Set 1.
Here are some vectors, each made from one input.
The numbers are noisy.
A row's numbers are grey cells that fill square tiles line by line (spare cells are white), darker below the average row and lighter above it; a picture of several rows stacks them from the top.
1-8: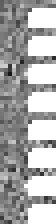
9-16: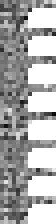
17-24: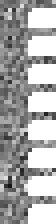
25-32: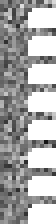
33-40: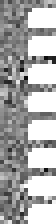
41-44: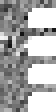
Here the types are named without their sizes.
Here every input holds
a point on a line.
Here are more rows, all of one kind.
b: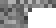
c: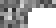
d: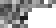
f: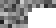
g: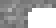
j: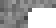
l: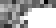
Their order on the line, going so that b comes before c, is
f, l, b, j, g, c, d.
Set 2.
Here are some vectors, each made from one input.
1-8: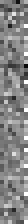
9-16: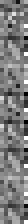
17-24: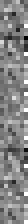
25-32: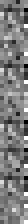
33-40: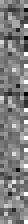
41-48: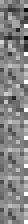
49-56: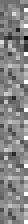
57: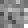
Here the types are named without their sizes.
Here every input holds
a point on a line.
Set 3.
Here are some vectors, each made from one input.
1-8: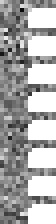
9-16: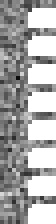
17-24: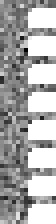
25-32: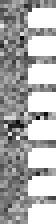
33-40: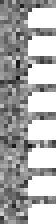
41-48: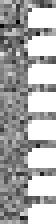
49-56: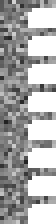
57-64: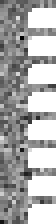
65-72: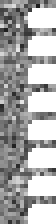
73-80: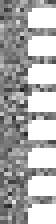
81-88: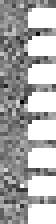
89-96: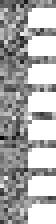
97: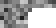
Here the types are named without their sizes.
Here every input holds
a point on a circle.
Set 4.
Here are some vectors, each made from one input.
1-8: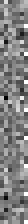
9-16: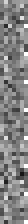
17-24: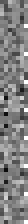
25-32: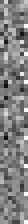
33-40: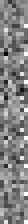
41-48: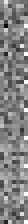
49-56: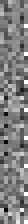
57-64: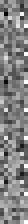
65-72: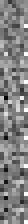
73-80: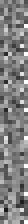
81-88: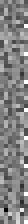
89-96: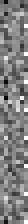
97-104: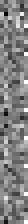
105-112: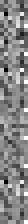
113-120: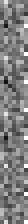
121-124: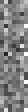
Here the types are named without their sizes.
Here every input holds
a point on a line.
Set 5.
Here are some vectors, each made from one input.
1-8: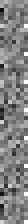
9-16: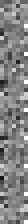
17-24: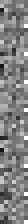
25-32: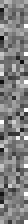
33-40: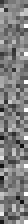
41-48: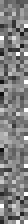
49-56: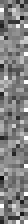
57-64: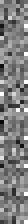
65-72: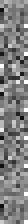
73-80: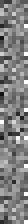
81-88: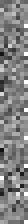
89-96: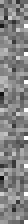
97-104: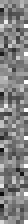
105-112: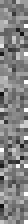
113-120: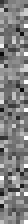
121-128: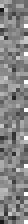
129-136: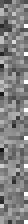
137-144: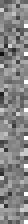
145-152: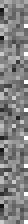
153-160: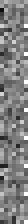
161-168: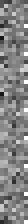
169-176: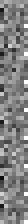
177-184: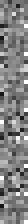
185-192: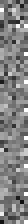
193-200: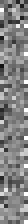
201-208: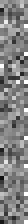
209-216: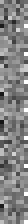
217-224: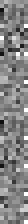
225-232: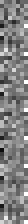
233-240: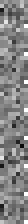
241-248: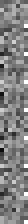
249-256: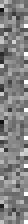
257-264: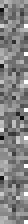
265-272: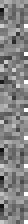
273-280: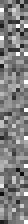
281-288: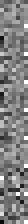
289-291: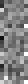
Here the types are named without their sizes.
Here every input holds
a point on a line.
